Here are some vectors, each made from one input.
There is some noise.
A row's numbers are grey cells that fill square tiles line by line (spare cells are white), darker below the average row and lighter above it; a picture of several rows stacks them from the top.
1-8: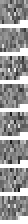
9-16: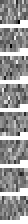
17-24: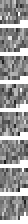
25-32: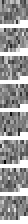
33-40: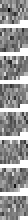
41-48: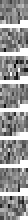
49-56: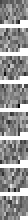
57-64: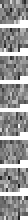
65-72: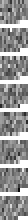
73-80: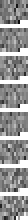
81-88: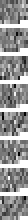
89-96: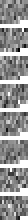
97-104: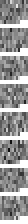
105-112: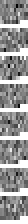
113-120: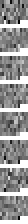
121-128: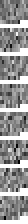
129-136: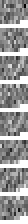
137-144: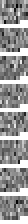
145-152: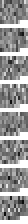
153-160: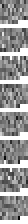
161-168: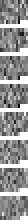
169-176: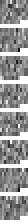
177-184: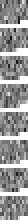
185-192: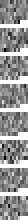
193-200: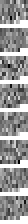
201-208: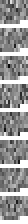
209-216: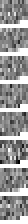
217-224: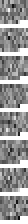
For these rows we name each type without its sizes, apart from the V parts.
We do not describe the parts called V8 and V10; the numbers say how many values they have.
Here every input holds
either a label and a value of V10, or a true/false value and a value of V8.
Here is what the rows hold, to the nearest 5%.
About 40% of them hold a label and a value of V10. The rest hold a true/false value and a value of V8.
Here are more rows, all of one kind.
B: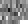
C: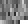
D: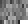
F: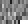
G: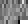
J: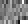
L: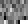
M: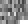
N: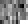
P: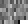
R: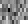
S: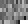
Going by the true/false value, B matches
M, N and R.
